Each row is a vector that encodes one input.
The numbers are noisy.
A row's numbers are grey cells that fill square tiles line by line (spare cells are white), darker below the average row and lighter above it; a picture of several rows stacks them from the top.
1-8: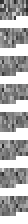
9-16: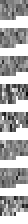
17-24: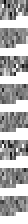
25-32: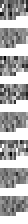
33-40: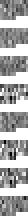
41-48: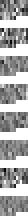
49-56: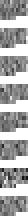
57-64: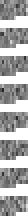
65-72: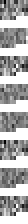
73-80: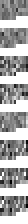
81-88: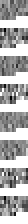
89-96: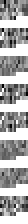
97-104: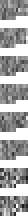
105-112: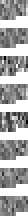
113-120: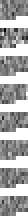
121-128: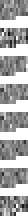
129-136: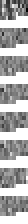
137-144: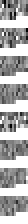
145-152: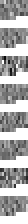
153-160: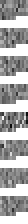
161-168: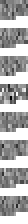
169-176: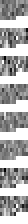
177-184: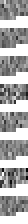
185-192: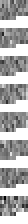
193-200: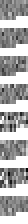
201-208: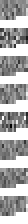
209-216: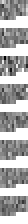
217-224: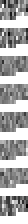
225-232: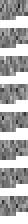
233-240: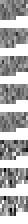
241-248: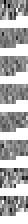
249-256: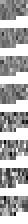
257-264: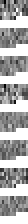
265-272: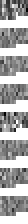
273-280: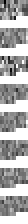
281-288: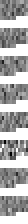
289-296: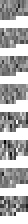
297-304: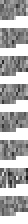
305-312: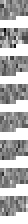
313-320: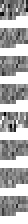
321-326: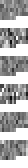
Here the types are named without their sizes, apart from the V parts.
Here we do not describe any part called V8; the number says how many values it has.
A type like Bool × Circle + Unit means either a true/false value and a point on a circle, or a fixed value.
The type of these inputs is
List(Circle) + List(V8) × Tree.
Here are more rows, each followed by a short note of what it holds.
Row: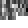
the empty list
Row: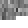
a node of a tree, together with a list of one item
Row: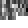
the empty list
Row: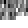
a list of two items
